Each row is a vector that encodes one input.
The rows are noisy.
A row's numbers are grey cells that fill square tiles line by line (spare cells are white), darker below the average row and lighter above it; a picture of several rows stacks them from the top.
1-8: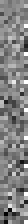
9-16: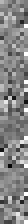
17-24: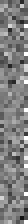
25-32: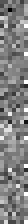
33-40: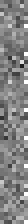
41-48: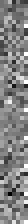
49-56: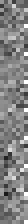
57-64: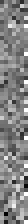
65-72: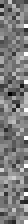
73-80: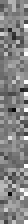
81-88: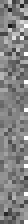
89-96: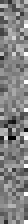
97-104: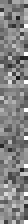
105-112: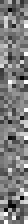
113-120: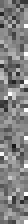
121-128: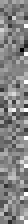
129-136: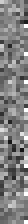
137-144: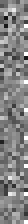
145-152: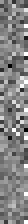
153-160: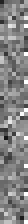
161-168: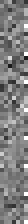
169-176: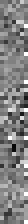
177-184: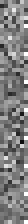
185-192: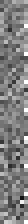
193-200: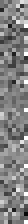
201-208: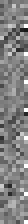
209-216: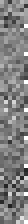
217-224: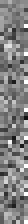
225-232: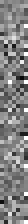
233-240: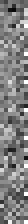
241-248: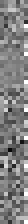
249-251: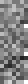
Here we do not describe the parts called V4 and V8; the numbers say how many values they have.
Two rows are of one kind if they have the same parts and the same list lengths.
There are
3 kinds of row.
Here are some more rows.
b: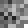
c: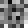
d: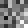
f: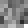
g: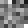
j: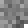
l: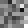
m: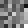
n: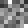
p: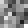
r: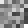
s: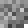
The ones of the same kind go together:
b, f
c, j, l, p, r, s
d, g, m, n

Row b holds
a point on a 5-point line, a true/false value and a value of V4.
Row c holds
a point on a 5-point line, a point on a 9-point line and a true/false value.
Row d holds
a value of V8.
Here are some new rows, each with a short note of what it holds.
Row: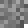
a point on a 5-point line, a true/false value and a value of V4
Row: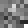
a point on a 5-point line, a true/false value and a value of V4
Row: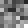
a value of V8
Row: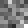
a value of V8
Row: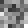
a point on a 5-point line, a point on a 9-point line and a true/false value
